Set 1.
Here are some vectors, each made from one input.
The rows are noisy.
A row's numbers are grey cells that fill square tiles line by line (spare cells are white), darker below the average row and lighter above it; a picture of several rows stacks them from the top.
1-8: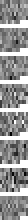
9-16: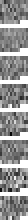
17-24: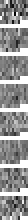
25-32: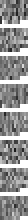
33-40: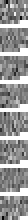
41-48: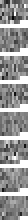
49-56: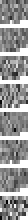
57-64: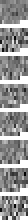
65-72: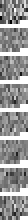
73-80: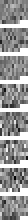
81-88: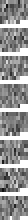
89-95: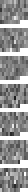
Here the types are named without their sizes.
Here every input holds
two labels.
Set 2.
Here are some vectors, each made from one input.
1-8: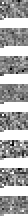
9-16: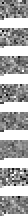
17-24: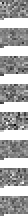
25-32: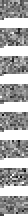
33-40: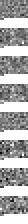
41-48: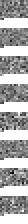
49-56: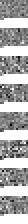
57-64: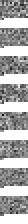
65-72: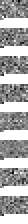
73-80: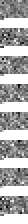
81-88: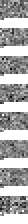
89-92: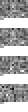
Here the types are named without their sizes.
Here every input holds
a point on a line and a true/false value.
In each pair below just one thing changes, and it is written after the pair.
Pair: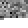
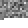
the place on the line
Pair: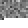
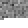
the place on the line
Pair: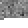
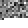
the place on the line
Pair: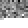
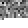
the true/false value
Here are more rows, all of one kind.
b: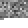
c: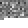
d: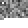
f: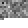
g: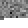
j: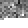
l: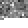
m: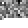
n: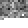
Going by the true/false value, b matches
f and g.
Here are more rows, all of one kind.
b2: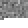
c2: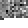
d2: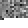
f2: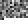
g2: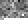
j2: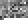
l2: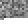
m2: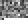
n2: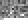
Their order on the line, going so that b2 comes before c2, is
m2, g2, l2, b2, n2, j2, c2, d2, f2.
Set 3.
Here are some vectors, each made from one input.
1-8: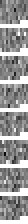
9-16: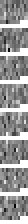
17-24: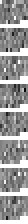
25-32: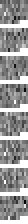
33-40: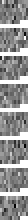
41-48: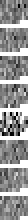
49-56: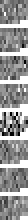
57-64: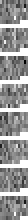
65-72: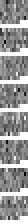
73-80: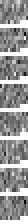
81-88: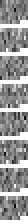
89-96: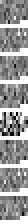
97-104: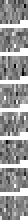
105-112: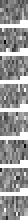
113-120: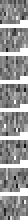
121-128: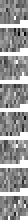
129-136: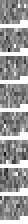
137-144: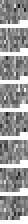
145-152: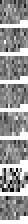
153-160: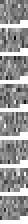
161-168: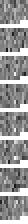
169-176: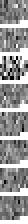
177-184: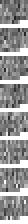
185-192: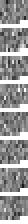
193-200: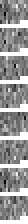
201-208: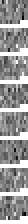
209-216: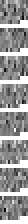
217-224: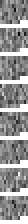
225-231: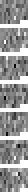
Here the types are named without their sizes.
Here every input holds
either a fixed value, or a label and a point on each of two lines.
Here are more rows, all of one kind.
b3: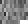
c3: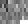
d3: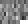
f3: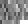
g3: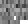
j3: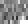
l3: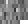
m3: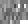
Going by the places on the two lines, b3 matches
f3 and l3.
